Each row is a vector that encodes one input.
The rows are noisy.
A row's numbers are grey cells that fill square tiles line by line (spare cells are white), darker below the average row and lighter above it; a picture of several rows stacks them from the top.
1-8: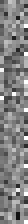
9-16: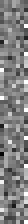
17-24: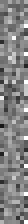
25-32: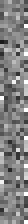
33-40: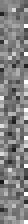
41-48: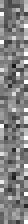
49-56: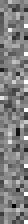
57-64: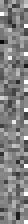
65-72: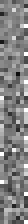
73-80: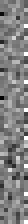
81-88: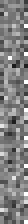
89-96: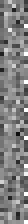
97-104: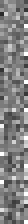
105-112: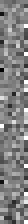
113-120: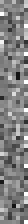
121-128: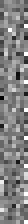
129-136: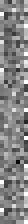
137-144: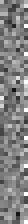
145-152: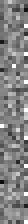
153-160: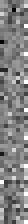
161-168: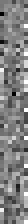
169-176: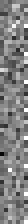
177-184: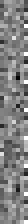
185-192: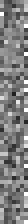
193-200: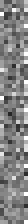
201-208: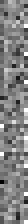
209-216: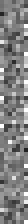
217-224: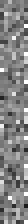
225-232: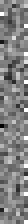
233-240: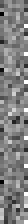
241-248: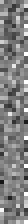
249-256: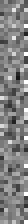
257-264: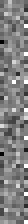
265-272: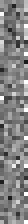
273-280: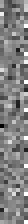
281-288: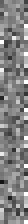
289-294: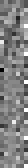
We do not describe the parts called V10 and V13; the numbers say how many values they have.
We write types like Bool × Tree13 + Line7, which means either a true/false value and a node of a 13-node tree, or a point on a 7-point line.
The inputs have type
Bool × (Tree8 + V10 × V13).
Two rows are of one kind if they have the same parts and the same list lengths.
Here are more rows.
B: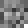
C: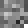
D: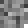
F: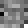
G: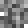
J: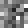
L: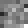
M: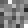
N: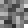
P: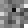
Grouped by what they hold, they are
B, C, D, F, L, M
G, J, N, P

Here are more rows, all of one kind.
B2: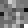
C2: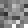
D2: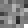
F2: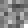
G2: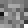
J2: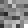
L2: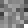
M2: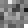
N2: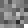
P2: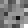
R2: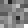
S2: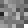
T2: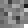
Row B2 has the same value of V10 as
C2 and J2.
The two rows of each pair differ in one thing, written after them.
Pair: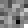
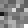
the value of V10
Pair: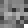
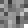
the true/false value
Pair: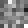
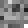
the value of V10
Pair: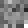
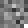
the value of V10
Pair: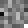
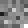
the true/false value
